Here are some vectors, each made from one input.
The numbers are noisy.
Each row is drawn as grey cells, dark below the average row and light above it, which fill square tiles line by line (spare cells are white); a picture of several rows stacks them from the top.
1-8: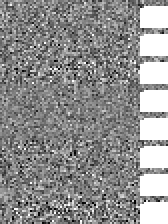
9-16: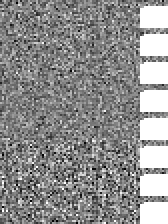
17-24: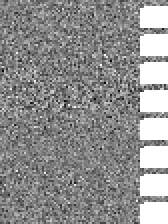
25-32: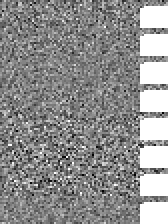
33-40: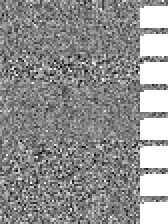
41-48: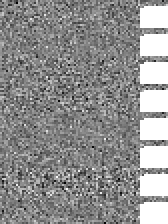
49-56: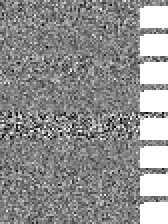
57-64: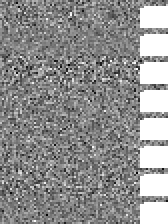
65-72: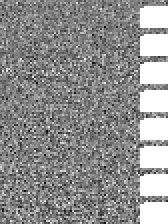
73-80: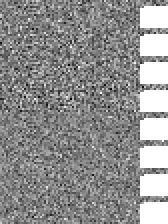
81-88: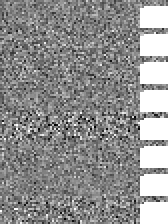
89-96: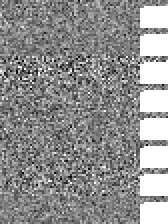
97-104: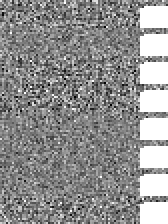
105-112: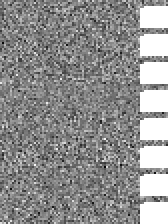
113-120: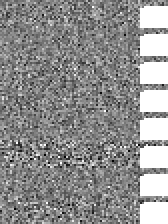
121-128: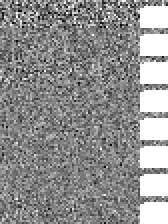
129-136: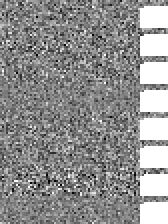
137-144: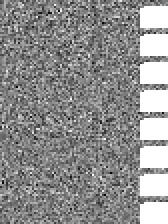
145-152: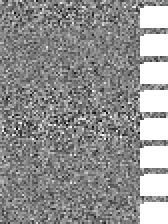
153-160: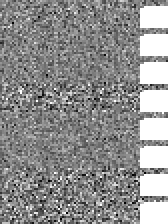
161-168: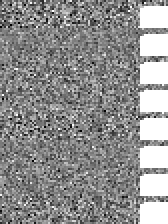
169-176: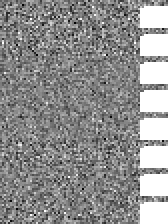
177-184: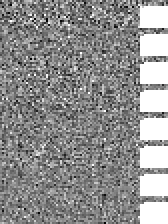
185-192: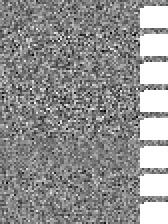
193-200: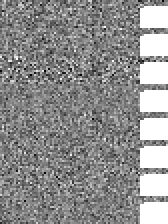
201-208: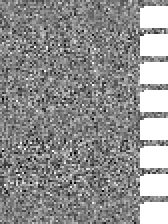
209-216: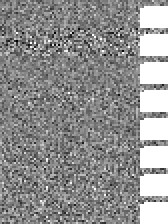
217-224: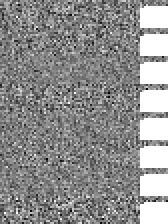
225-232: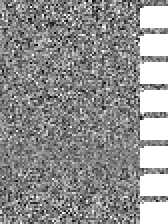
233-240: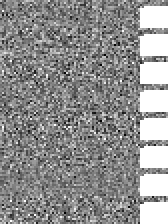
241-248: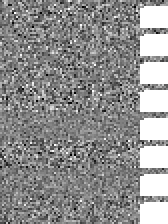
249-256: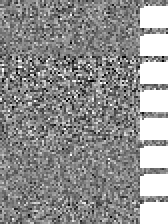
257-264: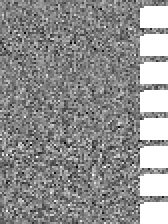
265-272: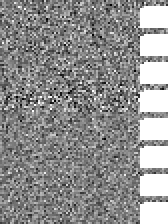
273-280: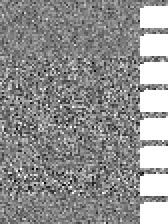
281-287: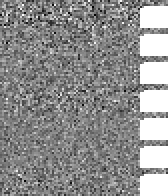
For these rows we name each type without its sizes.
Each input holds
a point on a line and a true/false value, together with either a fixed value, or a node of a tree.
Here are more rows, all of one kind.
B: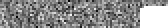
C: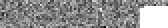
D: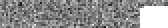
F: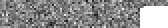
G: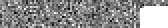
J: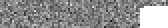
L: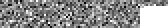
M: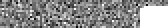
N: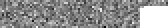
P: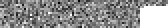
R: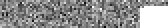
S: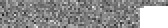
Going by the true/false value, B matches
F, L, M and P.
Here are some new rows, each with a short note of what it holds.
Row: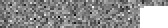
a point on a line and a true/false value
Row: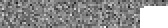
a point on a line and a true/false value
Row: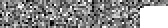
a point on a line, a node of a tree and a true/false value
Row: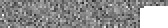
a point on a line and a true/false value
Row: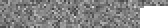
a point on a line and a true/false value
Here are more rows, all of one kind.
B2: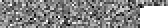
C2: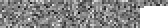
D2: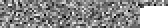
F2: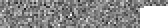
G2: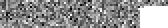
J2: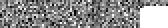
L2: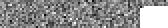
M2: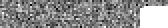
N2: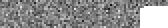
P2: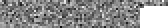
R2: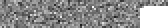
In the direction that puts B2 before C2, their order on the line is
N2, D2, M2, P2, F2, R2, L2, J2, B2, C2, G2.
